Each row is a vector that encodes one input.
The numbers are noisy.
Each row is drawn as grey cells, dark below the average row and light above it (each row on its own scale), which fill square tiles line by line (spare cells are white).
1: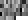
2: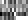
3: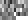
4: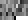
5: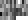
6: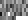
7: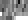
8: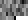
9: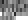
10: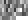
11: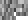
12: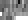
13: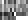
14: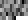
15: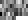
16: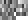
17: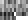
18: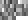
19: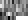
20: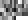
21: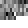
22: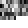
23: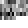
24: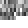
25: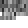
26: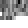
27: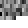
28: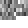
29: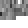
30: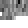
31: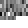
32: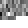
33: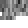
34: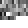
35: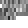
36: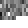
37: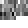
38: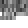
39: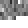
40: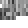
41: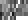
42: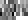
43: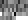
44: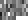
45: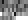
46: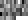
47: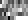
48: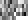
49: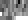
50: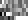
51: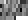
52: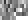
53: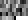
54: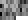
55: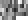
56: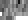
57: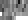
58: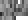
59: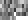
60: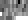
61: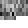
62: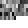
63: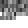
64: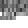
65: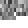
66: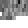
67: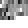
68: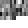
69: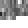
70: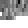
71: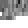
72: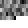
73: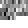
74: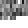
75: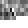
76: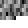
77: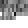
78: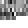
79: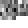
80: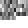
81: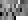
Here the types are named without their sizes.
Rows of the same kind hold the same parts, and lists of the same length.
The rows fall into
2 kinds.
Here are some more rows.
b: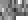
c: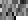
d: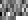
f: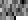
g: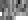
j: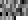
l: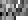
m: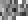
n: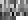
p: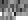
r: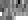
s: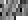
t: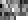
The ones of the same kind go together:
b, c, d, f, j, l, m, n, s, t
g, p, r

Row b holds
a point on a line and a node of a tree.
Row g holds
a point on a line.
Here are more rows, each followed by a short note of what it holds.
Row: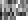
a point on a line and a node of a tree
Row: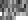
a point on a line
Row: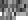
a point on a line
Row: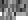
a point on a line
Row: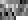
a point on a line and a node of a tree
